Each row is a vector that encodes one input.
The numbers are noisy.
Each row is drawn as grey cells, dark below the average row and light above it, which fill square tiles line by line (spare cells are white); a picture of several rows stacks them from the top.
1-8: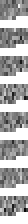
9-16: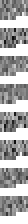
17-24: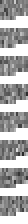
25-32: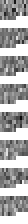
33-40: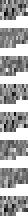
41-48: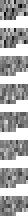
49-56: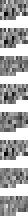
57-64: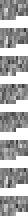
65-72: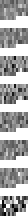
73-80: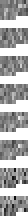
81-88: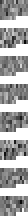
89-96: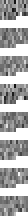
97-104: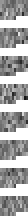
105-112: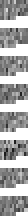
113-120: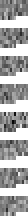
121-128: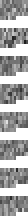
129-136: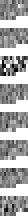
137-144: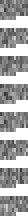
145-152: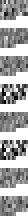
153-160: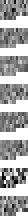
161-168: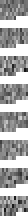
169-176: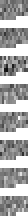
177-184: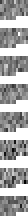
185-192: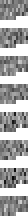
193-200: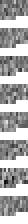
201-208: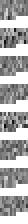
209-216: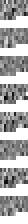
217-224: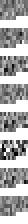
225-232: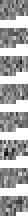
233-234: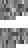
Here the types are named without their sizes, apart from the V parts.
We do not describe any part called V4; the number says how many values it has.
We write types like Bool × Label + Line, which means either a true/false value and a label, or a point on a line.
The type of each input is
List((Circle + Line) × V4).
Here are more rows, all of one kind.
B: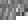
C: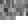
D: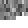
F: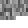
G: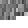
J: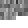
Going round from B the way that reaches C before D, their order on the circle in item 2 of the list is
B, F, J, C, D, G.
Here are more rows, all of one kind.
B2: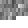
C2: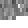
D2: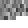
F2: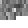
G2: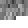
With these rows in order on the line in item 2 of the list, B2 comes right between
C2 and D2.
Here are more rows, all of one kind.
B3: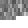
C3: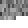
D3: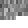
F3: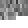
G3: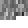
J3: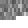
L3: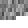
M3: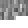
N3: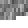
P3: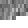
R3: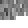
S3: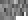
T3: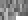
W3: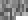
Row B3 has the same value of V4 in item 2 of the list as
D3, J3 and P3.
